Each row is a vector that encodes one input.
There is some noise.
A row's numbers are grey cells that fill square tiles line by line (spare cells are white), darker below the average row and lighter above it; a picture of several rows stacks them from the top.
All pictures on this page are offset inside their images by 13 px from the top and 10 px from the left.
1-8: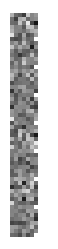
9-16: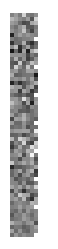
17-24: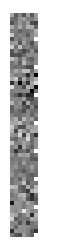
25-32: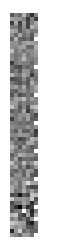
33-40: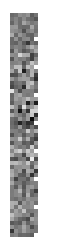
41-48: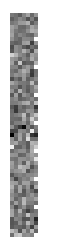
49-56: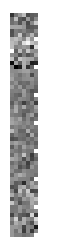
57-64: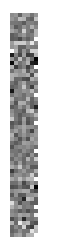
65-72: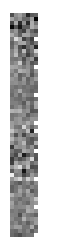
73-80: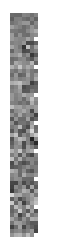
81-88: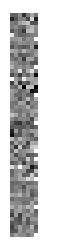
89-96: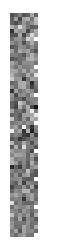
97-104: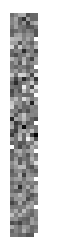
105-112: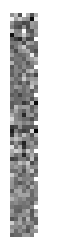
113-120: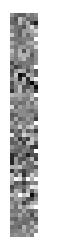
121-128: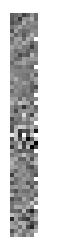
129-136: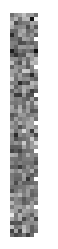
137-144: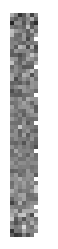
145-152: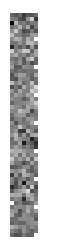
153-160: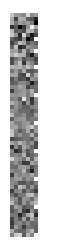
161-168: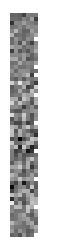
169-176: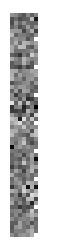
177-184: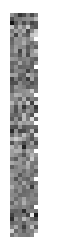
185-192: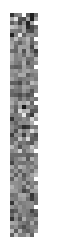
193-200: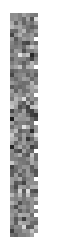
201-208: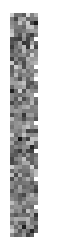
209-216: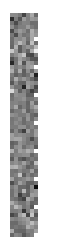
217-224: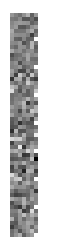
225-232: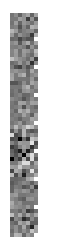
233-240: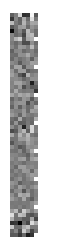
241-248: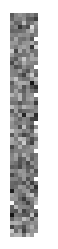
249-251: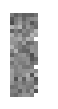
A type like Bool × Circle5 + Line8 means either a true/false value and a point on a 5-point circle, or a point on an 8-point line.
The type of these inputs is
Line8 + Line17 + Tree17.
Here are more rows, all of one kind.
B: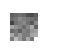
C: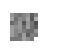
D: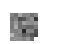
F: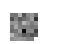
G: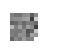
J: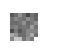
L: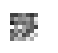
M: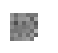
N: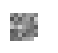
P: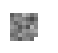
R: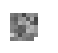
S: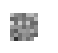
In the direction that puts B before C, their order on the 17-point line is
P, S, B, J, R, L, M, D, C, F, G, N.
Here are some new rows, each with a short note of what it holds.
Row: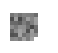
a point on an 8-point line
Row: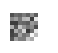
a point on an 8-point line
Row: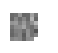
a node of a 17-node tree
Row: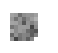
a node of a 17-node tree
